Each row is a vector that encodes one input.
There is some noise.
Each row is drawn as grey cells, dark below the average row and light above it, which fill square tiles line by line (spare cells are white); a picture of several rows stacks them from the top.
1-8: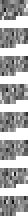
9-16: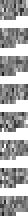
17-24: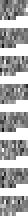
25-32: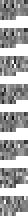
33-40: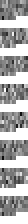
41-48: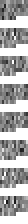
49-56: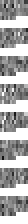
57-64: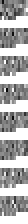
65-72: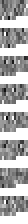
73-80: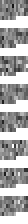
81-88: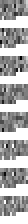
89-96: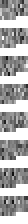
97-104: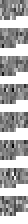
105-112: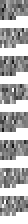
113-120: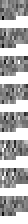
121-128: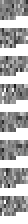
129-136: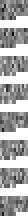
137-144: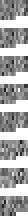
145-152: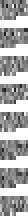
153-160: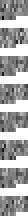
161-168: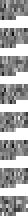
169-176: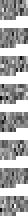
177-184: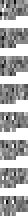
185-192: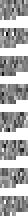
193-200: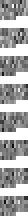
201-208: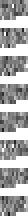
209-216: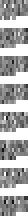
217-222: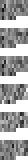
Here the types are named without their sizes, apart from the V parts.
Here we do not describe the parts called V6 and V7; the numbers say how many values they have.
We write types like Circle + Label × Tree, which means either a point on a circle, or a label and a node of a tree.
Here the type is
Bool × (Line + V6 × V7).
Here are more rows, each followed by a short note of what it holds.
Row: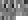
a point on a line and a true/false value
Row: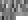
a point on a line and a true/false value
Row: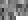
a point on a line and a true/false value
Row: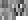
a true/false value, a value of V6 and a value of V7
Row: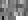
a point on a line and a true/false value
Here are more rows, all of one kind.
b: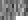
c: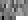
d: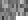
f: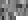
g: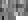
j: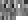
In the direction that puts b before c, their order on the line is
j, b, d, c, g, f.
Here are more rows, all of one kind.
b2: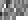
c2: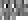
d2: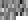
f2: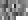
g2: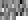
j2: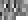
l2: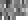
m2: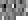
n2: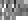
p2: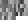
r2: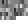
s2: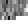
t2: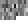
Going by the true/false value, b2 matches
c2, j2, l2 and n2.
